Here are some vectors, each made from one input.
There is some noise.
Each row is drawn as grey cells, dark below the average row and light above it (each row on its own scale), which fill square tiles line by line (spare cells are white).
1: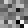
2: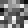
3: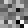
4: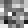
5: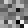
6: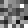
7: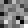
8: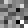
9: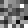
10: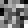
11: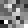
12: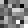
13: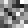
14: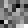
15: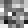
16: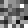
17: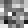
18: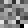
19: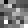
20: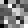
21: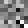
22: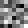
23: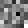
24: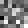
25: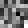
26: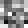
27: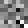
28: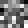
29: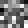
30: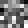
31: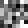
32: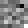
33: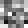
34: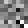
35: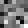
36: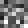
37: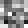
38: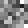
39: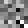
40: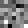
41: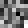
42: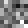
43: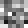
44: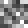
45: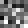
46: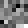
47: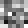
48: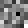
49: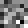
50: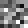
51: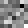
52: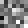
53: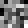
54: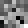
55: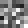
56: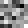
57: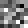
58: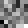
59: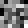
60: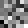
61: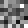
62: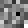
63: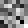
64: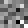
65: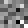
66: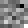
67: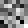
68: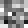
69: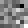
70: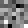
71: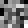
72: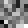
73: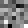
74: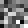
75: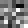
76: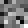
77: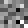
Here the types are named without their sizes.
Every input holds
a list of points on a circle.
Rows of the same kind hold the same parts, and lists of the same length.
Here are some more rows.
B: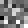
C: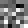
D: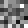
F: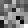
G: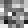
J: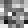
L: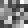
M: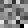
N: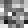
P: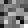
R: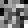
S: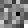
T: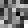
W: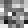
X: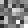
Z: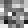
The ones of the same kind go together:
B, C, F, L, P, X
D, M, R, S, T
G, J, N, W, Z

